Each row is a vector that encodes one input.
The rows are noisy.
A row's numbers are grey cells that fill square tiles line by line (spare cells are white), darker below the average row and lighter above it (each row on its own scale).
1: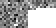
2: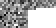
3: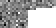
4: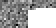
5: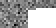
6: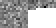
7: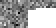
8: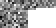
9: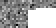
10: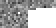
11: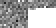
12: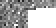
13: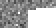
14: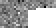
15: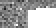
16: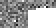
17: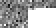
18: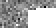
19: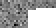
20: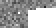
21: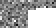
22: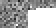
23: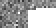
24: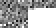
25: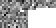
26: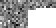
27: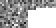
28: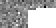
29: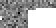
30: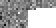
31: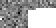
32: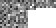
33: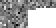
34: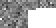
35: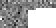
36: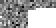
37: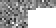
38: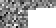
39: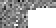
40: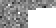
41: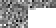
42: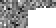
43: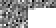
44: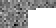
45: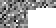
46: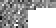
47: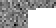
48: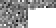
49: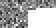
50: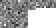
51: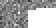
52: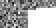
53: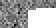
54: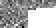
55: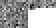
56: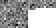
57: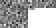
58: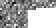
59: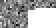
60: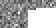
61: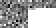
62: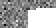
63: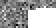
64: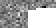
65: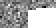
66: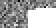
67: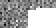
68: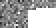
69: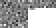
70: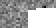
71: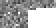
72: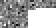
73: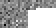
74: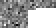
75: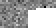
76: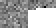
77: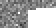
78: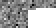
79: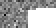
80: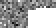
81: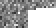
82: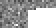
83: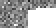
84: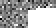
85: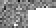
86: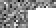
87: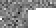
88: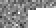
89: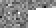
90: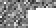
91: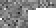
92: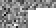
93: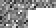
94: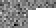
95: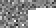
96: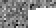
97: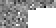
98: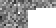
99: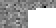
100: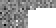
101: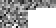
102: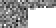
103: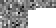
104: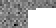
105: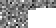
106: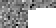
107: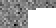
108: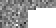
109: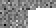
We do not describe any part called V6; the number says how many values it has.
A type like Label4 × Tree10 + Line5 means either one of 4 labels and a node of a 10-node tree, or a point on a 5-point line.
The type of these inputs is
Line5 × (Tree8 + V6).
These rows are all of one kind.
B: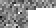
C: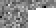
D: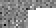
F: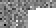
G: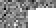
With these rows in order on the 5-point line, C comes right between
B and D.
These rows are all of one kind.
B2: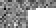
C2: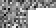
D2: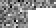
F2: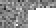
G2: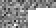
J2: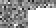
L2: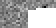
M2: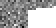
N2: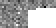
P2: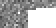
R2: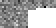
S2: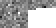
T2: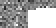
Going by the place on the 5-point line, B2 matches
J2, N2, R2 and T2.
